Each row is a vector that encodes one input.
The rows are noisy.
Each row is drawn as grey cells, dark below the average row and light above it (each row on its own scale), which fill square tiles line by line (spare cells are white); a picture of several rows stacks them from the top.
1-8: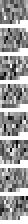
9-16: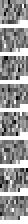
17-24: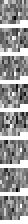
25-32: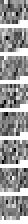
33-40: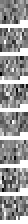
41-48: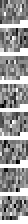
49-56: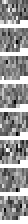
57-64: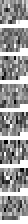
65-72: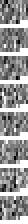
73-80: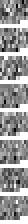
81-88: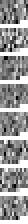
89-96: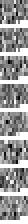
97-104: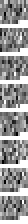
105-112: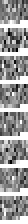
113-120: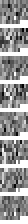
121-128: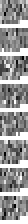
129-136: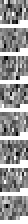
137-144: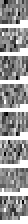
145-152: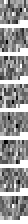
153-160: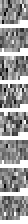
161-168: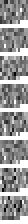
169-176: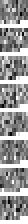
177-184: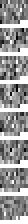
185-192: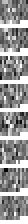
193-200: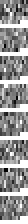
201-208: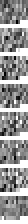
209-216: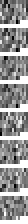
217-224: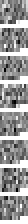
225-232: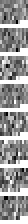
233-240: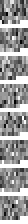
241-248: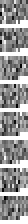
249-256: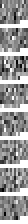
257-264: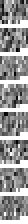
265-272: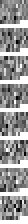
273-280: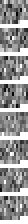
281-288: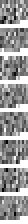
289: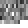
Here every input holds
either a point on a 9-point line, or four true/false values.
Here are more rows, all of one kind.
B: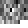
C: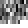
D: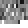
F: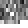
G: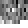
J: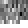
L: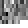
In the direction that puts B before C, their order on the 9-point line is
B, G, J, D, F, C, L.
